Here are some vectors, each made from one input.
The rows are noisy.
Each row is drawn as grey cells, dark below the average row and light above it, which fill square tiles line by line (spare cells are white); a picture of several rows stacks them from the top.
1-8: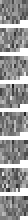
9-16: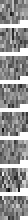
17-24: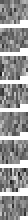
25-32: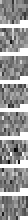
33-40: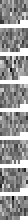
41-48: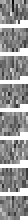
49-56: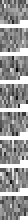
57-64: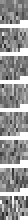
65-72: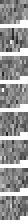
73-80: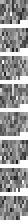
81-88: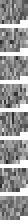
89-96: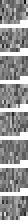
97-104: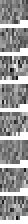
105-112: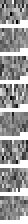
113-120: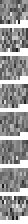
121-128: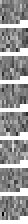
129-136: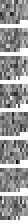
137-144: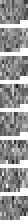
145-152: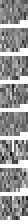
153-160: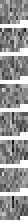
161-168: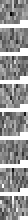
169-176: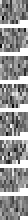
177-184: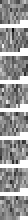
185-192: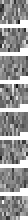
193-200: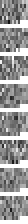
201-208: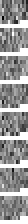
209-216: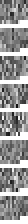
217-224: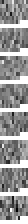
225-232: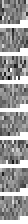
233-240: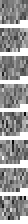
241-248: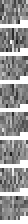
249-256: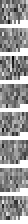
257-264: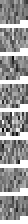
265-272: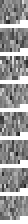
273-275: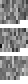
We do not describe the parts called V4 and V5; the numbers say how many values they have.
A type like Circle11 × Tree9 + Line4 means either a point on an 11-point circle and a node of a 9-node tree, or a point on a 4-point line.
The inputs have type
Bool × Bool × Bool + Tree12 × V5 + V4.
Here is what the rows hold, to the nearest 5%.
About 40% of them hold a node of a 12-node tree and a value of V5. About 45% of them hold three true/false values. The rest hold a value of V4.
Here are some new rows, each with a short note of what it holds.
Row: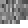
three true/false values
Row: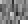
three true/false values
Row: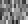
a value of V4
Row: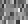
a value of V4
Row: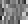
a value of V4
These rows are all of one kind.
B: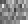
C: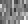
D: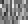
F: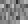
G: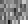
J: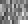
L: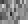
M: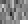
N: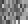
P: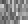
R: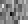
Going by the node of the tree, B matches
L and R.
